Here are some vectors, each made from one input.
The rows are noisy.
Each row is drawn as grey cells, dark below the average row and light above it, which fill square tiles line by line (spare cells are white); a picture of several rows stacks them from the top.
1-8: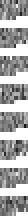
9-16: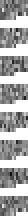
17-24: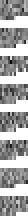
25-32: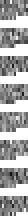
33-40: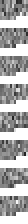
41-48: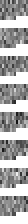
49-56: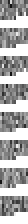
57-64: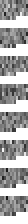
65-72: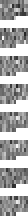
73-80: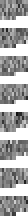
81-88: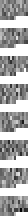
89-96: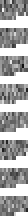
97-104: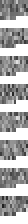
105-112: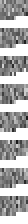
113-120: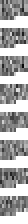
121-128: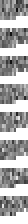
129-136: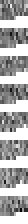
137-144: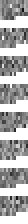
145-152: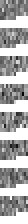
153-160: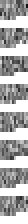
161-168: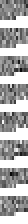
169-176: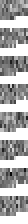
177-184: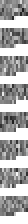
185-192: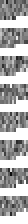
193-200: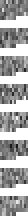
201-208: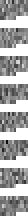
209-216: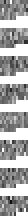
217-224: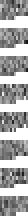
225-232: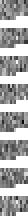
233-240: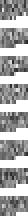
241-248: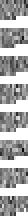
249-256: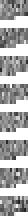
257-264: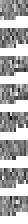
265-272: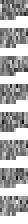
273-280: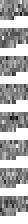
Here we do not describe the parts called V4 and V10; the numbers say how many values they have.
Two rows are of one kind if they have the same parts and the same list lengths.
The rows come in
3 kinds.
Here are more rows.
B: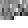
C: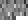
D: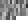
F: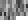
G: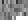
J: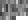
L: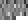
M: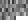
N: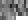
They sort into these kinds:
B
C, D, F, G, L
J, M, N

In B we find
a point on an 11-point circle and a point on a 5-point line.
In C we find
a point on an 11-point circle and a value of V4.
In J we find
a true/false value and a value of V10.
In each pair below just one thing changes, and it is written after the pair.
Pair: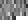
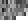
the place on the 11-point circle
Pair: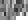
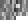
the value of V4
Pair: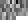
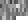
the place on the 11-point circle
